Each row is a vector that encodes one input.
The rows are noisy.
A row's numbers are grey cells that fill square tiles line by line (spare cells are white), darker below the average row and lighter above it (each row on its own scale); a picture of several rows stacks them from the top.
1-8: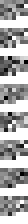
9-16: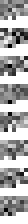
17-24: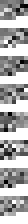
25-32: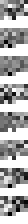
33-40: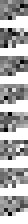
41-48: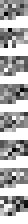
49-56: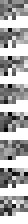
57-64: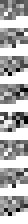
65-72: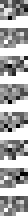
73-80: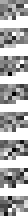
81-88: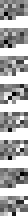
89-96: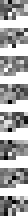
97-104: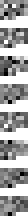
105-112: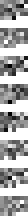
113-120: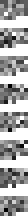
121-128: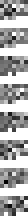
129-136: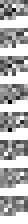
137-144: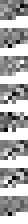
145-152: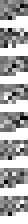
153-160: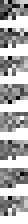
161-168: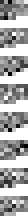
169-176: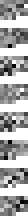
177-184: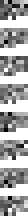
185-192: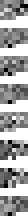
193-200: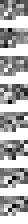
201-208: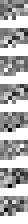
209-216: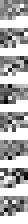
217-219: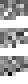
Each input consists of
a point on an 8-point line, together with either a point on an 8-point line, or three true/false values.
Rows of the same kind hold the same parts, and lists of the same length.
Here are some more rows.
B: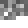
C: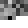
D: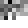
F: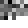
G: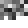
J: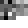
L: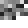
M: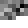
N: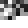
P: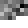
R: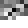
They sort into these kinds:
B, C, M, N, P, R
D, F, G, J, L

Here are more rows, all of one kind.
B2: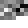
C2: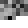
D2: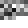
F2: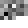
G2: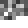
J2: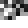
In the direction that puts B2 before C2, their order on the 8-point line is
F2, B2, J2, D2, C2, G2.
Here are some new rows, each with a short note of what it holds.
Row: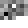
a point on an 8-point line and three true/false values
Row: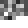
a point on an 8-point line and three true/false values
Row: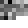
a point on each of two 8-point lines
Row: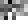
a point on each of two 8-point lines
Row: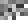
a point on each of two 8-point lines
